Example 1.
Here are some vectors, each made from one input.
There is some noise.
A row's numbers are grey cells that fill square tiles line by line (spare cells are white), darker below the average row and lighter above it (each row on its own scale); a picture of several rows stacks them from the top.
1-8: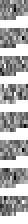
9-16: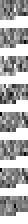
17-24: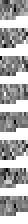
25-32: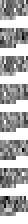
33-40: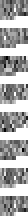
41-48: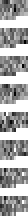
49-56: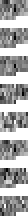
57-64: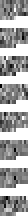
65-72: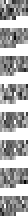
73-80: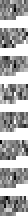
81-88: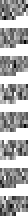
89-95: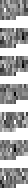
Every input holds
either one of 8 labels, or three true/false values.
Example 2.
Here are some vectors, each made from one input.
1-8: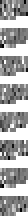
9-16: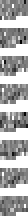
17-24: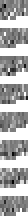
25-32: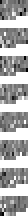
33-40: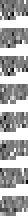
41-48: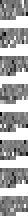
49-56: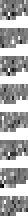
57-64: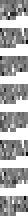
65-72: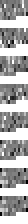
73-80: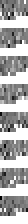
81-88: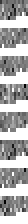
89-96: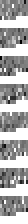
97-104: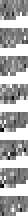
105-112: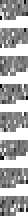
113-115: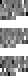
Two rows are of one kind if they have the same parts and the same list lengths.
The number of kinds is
2.
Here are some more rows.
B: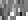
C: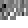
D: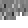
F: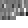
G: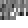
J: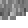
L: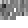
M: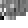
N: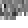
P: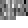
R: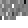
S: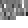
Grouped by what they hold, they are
B, C, D, F, G, J, L, N, P, R, S
M

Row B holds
one of 8 labels and three true/false values.
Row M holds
a fixed value.
